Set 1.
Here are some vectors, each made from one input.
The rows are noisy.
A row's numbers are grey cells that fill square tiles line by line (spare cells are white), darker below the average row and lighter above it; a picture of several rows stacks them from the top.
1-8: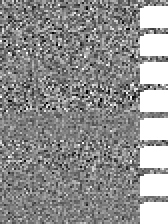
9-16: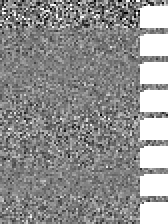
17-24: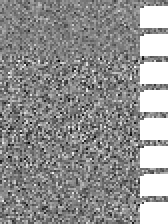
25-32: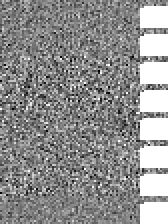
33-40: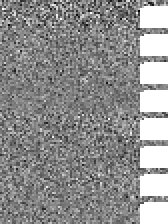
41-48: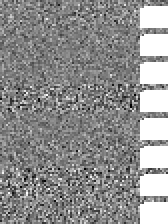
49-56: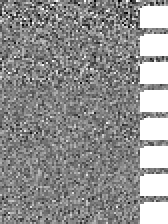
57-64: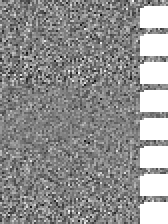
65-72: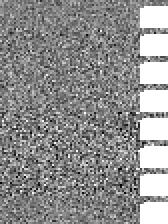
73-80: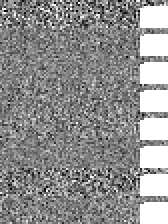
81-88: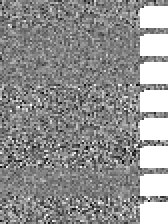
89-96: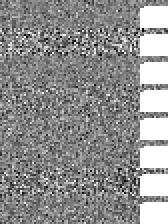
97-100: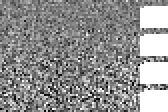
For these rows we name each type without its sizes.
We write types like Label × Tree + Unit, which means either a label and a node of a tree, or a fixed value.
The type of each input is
(Circle + Unit) × Label.
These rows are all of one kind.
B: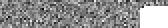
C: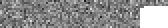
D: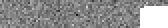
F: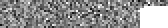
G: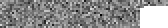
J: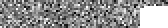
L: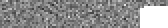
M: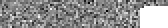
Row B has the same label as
D and J.
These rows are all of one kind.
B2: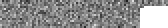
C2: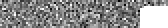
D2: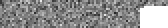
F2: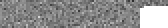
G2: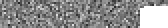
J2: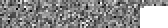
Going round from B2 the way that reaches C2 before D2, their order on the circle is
B2, C2, D2, G2, F2, J2.
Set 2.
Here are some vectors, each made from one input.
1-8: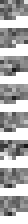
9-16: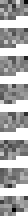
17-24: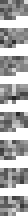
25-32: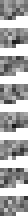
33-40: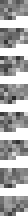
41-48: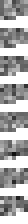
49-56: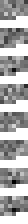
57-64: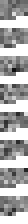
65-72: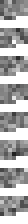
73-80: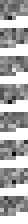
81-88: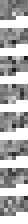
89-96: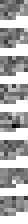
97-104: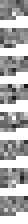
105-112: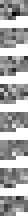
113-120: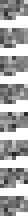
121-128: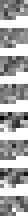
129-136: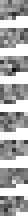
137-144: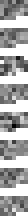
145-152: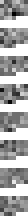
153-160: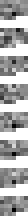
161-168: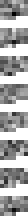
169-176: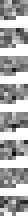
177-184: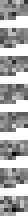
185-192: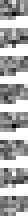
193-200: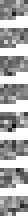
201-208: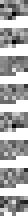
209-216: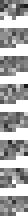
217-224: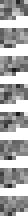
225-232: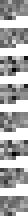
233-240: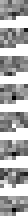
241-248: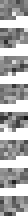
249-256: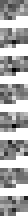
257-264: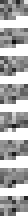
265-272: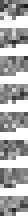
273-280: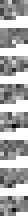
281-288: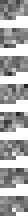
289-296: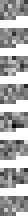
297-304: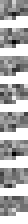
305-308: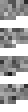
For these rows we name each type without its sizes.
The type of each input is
List(Line).
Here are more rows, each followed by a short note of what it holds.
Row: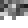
the empty list
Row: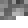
a list of one item
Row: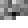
a list of one item
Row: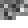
a list of two items
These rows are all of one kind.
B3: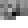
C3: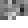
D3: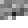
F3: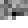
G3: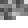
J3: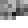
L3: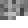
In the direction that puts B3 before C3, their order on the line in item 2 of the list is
J3, B3, G3, D3, F3, C3, L3.
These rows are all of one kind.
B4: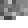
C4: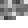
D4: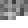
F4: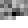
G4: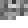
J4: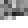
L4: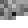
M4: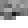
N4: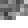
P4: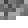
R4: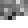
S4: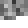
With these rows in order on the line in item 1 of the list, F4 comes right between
J4 and M4.
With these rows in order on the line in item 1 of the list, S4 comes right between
D4 and G4.
